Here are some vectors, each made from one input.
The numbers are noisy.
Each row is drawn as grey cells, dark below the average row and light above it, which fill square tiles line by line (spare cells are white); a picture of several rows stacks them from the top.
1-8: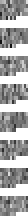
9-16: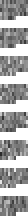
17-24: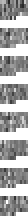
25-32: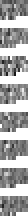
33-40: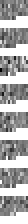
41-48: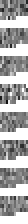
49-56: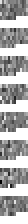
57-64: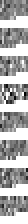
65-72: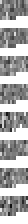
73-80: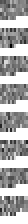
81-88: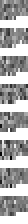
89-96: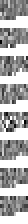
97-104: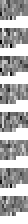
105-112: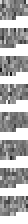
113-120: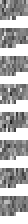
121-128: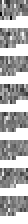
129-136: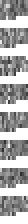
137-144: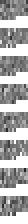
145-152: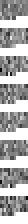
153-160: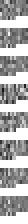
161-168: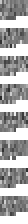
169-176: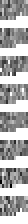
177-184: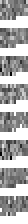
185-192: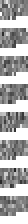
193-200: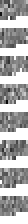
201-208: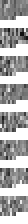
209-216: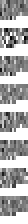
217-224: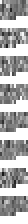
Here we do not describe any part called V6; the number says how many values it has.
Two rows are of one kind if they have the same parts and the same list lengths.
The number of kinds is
3.
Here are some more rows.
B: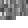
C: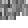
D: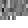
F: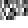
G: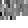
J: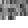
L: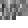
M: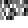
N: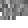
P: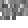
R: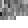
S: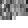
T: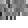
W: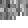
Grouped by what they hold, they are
B, D, J, L, N, P
C, G, R, S, T, W
F, M

